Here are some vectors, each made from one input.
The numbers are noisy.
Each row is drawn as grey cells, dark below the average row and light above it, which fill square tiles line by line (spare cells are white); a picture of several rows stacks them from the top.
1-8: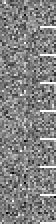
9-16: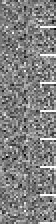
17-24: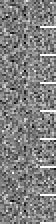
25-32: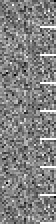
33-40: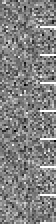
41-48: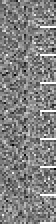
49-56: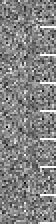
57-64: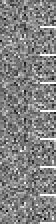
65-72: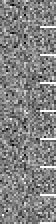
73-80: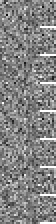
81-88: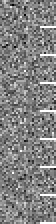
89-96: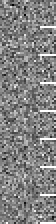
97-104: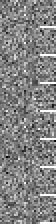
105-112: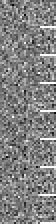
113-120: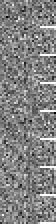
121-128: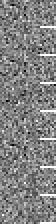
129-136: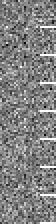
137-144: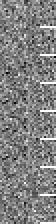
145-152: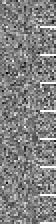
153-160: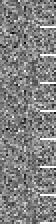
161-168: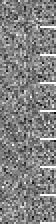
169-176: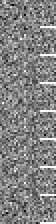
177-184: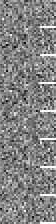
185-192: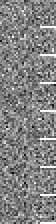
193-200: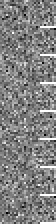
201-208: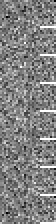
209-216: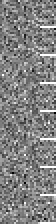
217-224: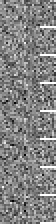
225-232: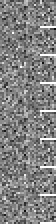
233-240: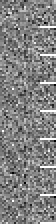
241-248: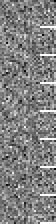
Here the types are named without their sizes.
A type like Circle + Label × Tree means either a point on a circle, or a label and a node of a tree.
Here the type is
Bool × Bool × Bool × Bool + Line × (Tree + Unit).
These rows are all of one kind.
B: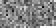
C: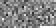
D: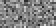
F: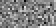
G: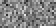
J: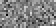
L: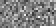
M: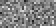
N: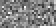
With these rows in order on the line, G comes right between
C and J.
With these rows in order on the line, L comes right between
C and M.
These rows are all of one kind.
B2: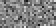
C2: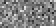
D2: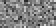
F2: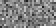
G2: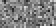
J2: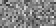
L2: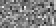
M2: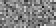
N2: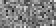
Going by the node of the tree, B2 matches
D2, F2 and M2.
